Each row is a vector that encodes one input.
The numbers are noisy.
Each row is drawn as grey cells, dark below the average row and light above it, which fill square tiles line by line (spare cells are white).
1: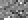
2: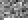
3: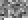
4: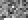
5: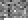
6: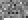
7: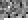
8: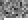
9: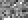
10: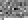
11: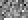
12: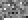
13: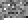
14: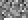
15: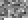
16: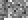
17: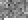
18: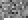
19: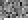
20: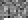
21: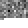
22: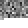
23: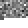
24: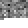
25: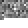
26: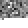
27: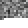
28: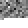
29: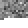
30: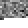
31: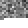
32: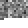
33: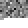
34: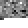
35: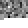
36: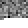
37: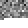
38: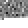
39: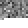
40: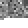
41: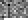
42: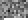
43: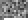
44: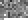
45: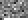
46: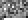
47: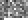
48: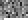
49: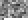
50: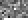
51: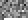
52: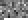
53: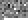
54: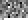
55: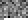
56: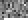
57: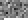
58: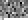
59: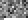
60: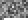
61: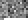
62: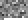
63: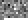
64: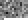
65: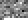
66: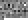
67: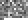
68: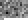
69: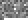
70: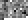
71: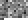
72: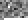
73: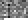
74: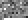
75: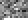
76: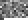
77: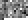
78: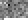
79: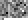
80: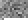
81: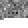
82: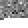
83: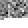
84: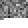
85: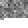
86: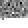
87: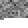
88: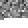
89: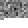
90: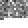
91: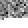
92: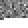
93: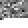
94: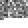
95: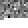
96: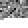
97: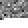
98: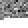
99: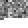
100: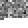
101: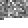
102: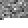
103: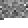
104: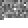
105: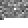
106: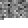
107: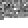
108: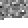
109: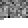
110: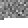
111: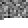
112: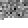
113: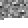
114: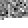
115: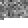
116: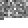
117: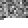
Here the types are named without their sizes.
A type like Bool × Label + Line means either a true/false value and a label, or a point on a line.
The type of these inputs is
List(Line) × Tree.
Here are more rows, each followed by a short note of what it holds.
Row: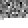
a node of a tree, together with a list of two items
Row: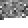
a node of a tree, together with a list of one item
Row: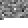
a node of a tree, together with a list of one item
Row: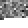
a node of a tree, together with a list of one item
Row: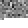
a node of a tree, together with a list of two items
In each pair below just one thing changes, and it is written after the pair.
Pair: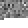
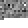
the place on the line in item 2 of the list
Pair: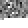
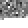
the place on the line in item 1 of the list
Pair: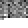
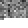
the place on the line in item 1 of the list
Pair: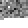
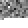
the place on the line in item 2 of the list
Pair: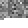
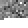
the node of the tree
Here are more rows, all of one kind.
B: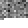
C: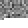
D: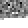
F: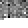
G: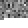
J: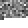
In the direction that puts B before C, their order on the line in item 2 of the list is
D, B, F, C, J, G.
